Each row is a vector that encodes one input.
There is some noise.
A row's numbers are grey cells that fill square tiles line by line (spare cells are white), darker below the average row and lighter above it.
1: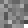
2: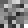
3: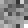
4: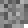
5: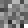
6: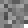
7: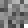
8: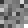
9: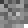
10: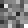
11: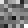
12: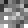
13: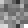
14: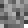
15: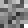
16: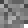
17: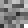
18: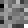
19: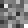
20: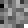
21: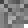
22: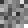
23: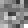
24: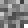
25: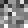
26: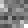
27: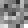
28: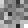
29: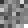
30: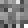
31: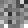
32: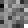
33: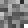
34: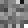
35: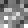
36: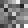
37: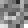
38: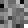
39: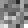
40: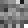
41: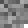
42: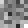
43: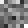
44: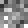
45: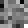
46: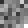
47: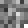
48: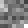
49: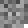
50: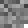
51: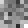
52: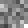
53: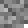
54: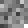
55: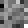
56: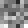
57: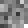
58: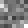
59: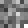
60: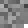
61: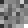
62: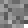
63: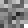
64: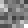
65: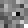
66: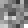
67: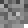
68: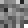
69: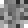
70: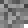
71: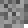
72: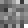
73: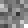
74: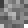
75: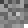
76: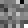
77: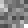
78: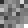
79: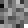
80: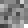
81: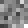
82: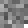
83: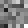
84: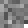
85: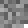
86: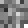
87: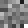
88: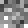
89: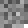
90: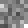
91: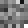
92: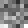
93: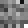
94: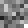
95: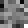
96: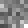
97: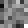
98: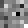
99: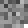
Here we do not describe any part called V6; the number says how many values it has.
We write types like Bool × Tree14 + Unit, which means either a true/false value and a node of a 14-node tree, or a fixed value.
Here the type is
(Line4 + V6) × Line7.
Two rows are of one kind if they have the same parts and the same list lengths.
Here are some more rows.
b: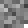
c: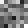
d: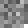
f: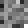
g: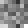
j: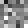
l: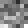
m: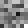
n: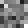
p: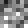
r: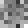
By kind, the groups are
b, d, f, g, l, p
c, j, m, n, r

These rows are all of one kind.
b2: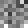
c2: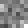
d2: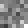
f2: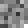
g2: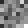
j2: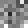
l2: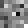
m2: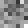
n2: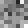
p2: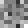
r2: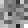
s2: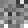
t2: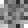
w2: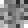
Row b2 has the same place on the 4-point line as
g2, j2 and s2.
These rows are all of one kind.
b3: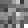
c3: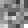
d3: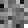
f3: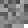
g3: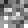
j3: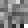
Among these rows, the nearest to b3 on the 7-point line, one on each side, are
d3 and j3.
